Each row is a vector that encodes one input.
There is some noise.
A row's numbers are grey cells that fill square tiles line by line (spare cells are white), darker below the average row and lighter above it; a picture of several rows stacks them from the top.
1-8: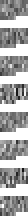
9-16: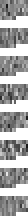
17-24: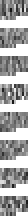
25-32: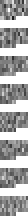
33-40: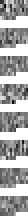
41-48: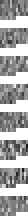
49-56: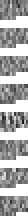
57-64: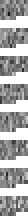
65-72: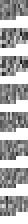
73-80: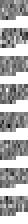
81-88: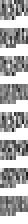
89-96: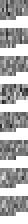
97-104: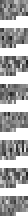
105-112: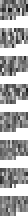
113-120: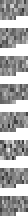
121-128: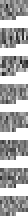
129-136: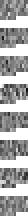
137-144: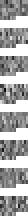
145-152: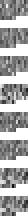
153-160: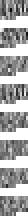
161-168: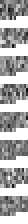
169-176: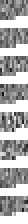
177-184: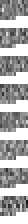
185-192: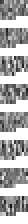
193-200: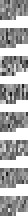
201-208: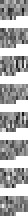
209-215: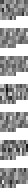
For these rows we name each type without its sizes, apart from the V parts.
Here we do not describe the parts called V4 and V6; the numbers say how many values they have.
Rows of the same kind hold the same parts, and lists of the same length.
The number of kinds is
5.
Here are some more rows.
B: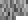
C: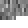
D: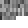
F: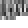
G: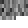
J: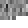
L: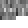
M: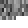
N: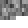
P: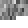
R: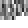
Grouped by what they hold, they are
B, L, N, P
C, D
F, R
G
J, M

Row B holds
a node of a tree and a value of V6.
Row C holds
a value of V4 and a value of V6.
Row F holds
three true/false values.
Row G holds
a point on a line and a value of V4.
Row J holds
a point on a line and a node of a tree.
